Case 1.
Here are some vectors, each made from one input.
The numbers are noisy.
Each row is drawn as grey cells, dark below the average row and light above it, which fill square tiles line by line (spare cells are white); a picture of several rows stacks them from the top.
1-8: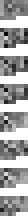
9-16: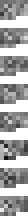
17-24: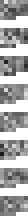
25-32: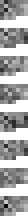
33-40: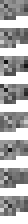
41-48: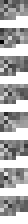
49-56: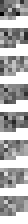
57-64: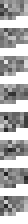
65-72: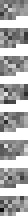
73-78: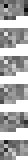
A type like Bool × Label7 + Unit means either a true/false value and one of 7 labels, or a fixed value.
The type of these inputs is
Bool × Line7.
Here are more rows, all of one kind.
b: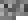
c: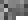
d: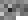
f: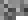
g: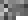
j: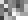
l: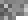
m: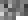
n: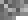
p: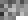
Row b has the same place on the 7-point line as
d, j and m.
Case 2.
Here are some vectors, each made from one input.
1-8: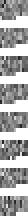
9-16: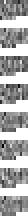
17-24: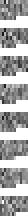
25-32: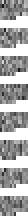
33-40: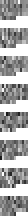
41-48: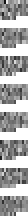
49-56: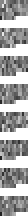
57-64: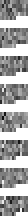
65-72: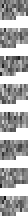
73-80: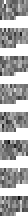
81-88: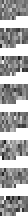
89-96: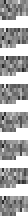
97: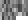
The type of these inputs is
Bool × Line7.
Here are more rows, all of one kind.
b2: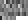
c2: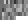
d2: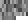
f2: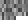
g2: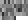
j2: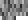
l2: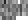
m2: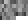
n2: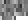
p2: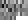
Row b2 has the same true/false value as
c2 and m2.
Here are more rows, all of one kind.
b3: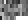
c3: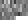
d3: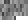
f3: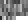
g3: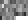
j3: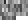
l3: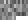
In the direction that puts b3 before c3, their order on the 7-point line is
b3, f3, d3, l3, c3, j3, g3.
